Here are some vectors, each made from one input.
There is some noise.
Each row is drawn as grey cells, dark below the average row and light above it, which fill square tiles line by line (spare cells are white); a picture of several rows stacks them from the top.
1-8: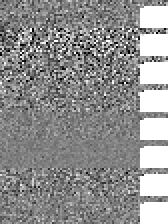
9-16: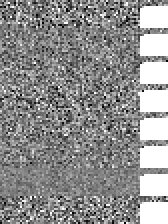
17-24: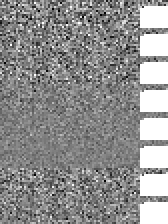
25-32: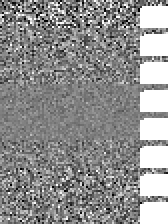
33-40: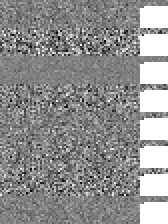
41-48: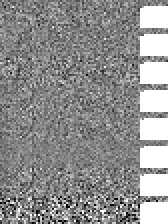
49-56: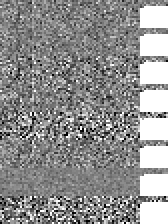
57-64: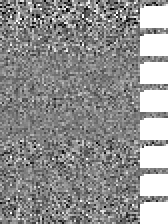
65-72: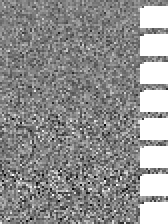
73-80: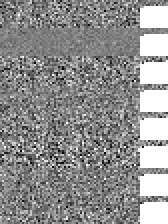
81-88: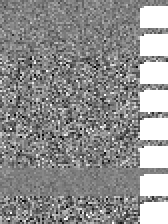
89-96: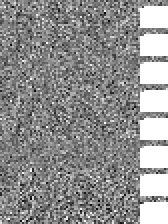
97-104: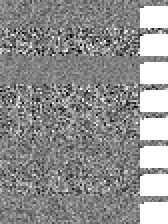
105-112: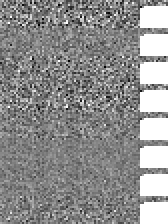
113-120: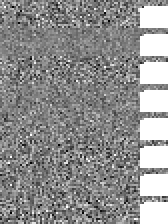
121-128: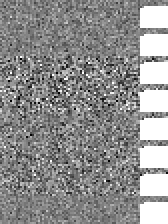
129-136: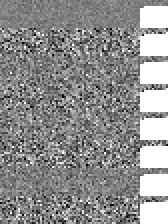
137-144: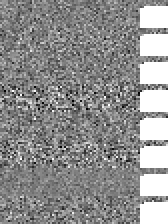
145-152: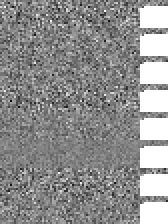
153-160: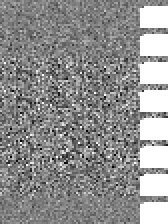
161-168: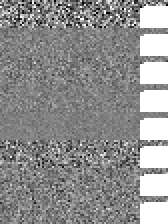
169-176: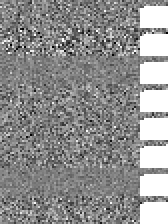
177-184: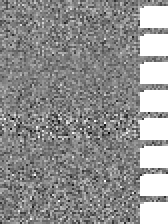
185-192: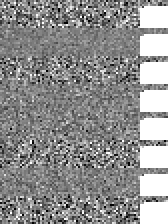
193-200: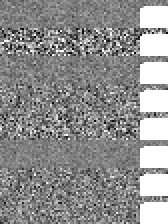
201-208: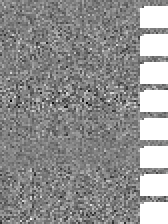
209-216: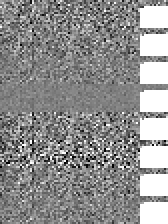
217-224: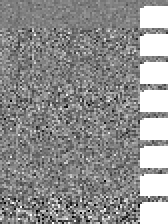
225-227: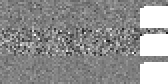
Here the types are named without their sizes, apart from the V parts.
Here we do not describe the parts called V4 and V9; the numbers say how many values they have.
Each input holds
either a point on each of four lines, four true/false values and a value of V9, or a value of V4.
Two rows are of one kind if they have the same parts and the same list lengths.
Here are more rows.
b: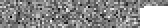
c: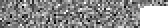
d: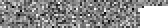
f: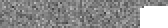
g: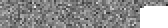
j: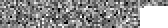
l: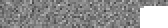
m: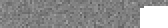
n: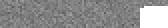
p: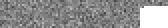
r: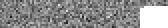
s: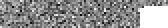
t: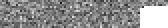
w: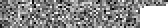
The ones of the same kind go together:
b, d, f, g, j, l, m, n, p, r, s
c, t, w

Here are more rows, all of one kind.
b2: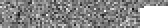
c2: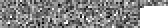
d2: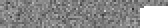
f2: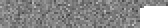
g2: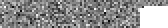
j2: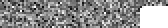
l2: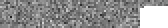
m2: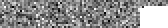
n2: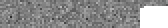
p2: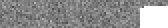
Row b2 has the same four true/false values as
g2, l2, m2 and n2.
